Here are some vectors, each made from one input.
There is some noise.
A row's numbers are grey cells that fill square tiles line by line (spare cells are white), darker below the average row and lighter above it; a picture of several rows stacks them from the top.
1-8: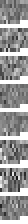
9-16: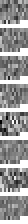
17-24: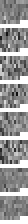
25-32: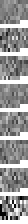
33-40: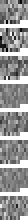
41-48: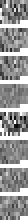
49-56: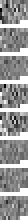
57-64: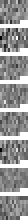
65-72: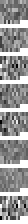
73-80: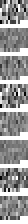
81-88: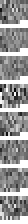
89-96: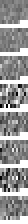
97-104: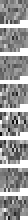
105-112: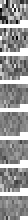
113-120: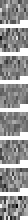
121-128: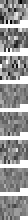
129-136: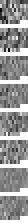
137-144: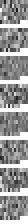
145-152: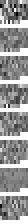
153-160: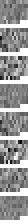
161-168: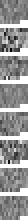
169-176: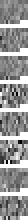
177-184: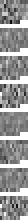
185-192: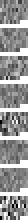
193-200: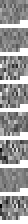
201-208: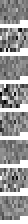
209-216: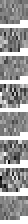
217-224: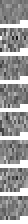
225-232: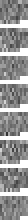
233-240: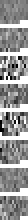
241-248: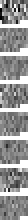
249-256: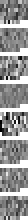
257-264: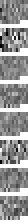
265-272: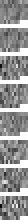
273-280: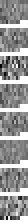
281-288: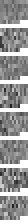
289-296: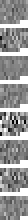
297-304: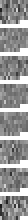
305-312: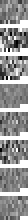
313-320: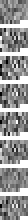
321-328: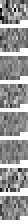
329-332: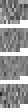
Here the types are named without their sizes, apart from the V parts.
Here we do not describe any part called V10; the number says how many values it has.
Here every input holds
a list of items, each a label and a value of V10.
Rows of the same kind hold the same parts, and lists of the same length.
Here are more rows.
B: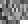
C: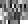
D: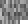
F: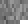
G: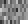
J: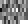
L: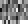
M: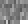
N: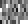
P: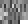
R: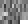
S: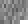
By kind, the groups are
B, D, F, J, N
C, P, R
G, L, M, S

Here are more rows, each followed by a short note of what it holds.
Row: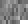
a list of one item
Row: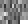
the empty list
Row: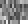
a list of two items
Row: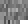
a list of one item
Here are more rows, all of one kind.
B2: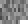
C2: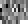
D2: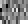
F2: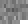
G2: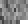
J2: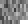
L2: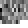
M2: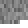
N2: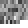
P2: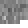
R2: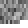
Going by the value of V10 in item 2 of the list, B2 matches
J2, L2 and M2.
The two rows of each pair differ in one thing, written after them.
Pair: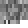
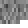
the value of V10 in item 2 of the list
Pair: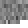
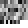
the value of V10 in item 1 of the list
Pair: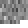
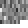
the label in item 1 of the list
